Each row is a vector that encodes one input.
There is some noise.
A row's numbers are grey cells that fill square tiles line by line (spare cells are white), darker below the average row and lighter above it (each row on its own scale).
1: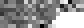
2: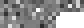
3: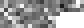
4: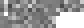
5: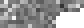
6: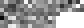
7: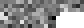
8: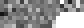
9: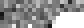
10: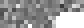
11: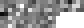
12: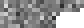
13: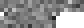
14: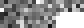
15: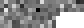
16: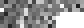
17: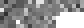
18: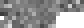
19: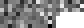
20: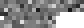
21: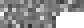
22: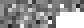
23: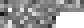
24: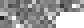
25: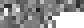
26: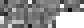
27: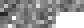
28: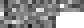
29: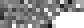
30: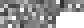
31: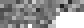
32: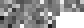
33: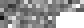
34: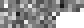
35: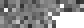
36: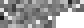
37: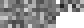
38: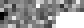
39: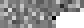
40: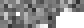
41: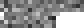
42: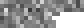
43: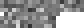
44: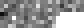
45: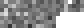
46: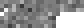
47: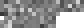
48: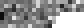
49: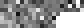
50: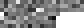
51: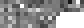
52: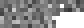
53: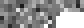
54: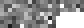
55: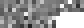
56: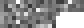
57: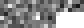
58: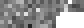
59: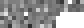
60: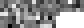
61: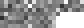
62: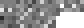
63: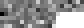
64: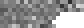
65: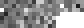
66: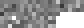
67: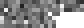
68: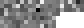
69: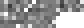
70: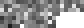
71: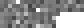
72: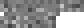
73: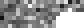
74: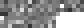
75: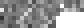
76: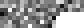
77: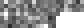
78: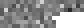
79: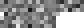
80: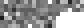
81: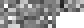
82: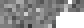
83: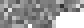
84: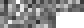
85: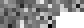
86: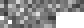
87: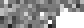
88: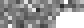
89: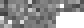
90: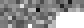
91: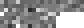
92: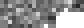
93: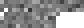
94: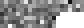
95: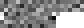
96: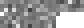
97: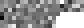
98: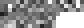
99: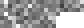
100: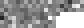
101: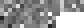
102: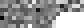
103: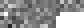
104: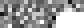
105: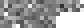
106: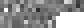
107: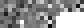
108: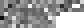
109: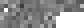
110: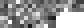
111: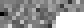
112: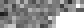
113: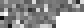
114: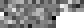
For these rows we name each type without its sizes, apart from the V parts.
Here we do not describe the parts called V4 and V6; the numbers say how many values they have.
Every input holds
a point on a line and a value of V6, together with either a point on a line, or a value of V4.
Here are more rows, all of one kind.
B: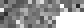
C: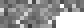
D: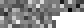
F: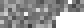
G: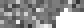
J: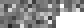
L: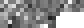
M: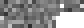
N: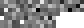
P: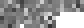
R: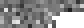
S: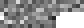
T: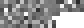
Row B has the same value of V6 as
D, N and P.
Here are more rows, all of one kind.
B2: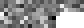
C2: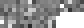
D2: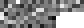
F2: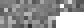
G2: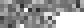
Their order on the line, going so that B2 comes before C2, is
G2, B2, D2, F2, C2.
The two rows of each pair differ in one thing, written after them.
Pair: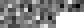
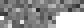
the value of V4
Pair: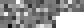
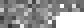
the value of V4
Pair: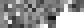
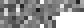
the value of V4
